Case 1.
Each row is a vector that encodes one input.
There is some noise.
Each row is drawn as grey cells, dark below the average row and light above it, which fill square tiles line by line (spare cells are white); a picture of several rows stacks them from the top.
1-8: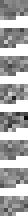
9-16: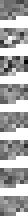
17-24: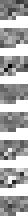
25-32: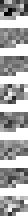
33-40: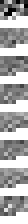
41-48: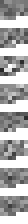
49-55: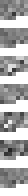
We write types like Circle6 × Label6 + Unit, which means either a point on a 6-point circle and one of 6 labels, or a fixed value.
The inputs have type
Bool × Bool × Bool.
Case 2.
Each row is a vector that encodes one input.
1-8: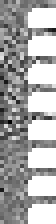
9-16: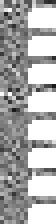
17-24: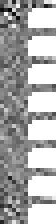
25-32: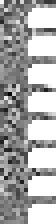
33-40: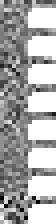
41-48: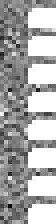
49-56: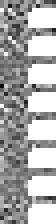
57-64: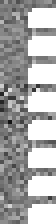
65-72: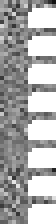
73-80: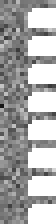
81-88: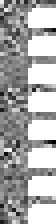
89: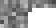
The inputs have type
Circle10.
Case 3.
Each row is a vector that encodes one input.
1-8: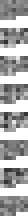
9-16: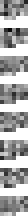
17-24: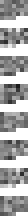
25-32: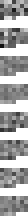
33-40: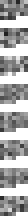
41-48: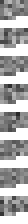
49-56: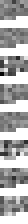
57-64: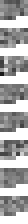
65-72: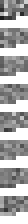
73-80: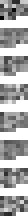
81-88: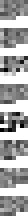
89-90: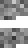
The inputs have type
Bool × Bool × Bool.
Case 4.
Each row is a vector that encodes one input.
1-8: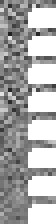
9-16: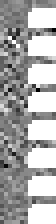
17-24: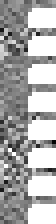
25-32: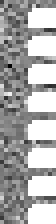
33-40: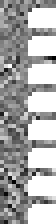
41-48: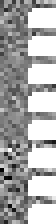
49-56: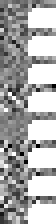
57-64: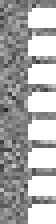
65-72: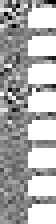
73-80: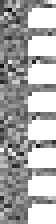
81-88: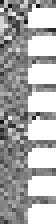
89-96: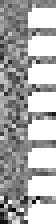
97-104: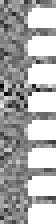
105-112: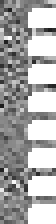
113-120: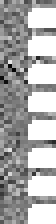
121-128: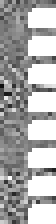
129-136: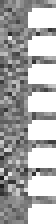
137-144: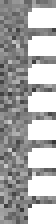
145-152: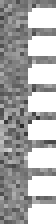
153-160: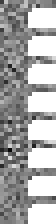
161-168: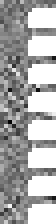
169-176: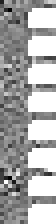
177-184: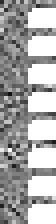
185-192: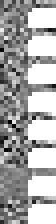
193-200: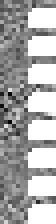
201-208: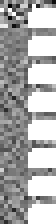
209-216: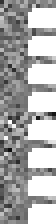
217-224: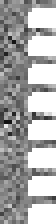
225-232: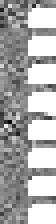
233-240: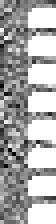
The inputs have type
Circle10.
